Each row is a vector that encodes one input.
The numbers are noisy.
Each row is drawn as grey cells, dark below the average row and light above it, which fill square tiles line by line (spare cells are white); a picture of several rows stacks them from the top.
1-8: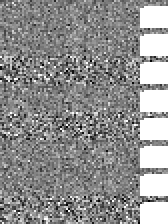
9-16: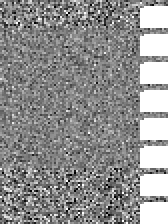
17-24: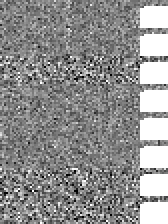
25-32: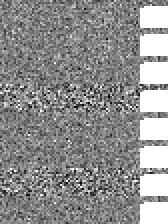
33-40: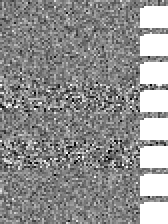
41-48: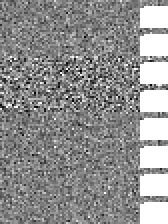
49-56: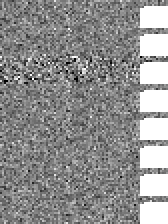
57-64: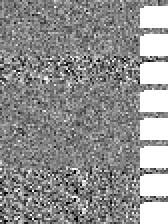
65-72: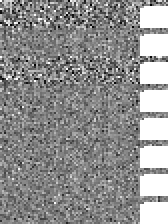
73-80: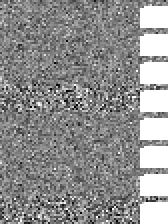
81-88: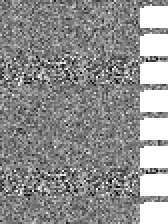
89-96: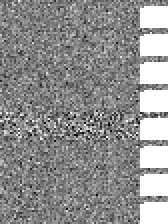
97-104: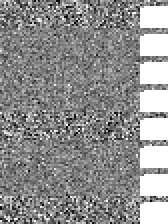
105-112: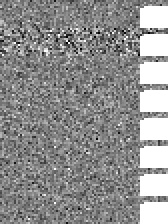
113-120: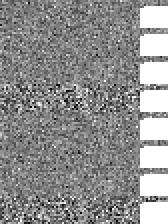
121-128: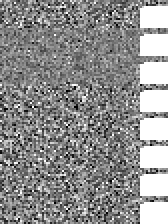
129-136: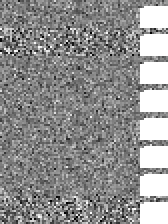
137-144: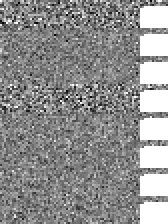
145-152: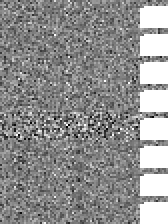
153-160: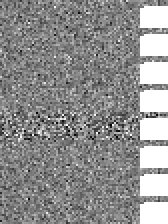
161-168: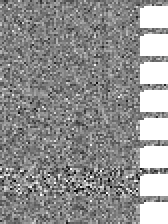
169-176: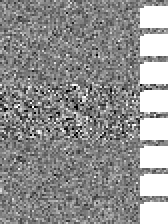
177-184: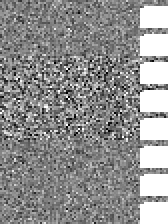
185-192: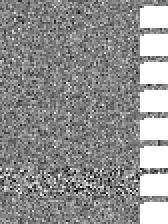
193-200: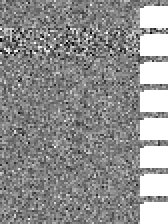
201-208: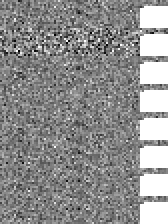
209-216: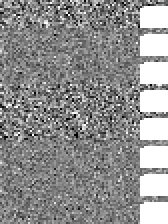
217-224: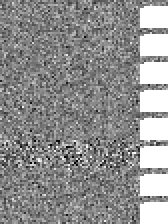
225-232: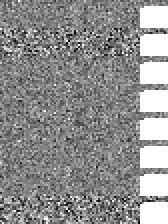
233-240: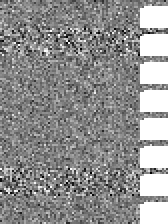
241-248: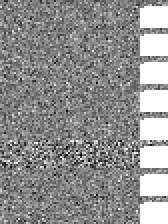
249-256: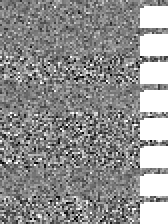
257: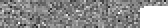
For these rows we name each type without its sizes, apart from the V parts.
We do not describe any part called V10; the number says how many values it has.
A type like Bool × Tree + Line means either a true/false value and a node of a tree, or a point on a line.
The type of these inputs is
(Circle + Tree) × Line + V10.
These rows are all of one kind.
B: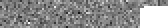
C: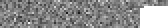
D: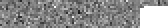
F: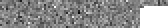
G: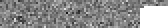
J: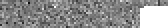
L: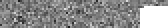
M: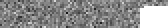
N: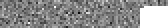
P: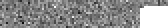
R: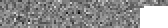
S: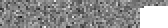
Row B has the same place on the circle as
D, F, N and P.
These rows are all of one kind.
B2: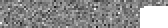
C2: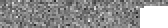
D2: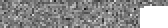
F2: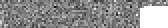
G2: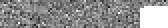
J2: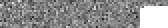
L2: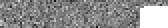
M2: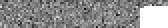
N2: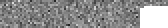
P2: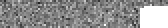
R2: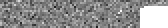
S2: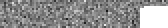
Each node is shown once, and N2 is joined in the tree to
C2 and J2.
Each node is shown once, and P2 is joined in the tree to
D2.
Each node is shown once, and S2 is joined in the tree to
C2 and D2.
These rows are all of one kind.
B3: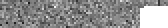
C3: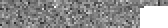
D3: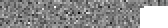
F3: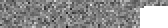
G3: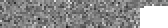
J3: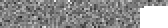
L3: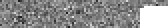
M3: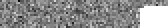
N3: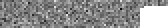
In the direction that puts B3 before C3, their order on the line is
M3, B3, L3, C3, F3, G3, J3, D3, N3.
